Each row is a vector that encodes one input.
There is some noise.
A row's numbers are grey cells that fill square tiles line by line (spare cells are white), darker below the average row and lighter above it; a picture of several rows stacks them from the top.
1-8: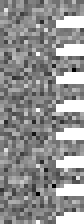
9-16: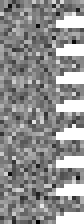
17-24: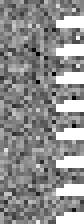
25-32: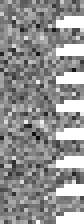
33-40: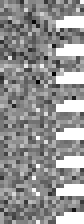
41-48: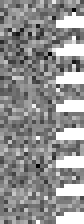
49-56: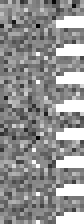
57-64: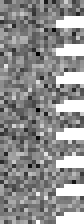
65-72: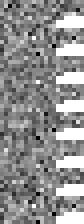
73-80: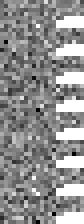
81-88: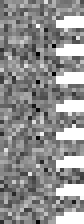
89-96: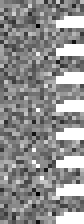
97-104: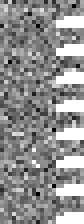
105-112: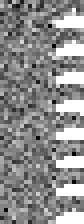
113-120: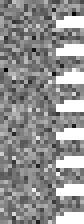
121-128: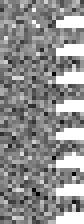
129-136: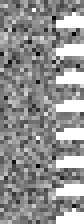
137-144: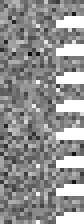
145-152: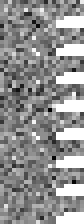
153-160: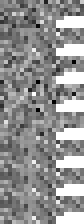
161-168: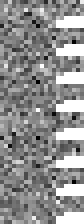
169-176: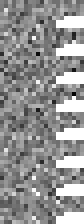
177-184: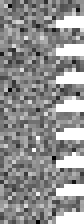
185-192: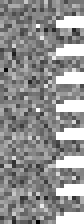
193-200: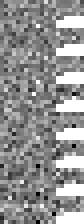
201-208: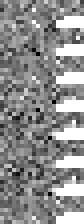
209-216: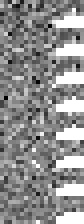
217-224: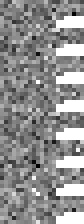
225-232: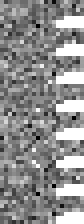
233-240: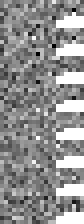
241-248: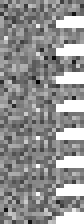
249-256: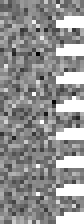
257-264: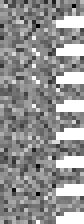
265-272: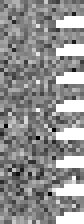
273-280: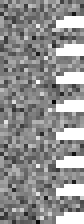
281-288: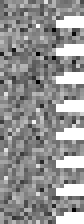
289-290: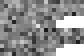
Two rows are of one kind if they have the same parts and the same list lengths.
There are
3 kinds of row.
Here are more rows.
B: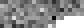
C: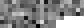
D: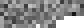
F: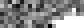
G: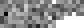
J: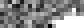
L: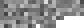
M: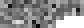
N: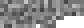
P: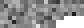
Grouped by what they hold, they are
B, C, G, M
D, L, N, P
F, J

